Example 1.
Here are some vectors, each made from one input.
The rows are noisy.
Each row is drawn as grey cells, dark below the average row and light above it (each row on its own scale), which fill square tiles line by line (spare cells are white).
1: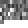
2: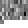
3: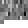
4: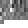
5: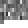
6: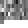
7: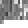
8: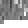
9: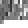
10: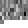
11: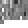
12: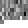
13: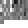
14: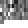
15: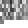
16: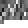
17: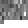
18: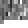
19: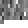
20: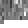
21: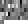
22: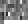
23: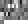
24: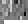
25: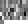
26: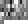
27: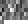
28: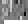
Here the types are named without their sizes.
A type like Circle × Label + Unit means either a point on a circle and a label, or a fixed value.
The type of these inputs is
Line.
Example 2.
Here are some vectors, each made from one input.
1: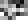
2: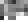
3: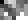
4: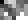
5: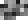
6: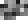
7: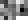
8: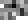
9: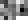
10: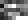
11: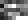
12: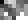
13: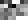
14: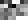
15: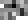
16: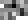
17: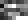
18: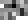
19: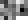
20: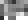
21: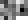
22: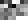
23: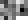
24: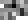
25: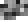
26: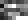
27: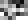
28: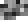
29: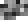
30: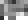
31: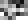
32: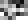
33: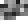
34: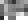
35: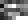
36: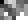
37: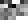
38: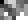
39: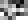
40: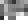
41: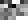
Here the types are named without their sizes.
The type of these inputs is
Label.
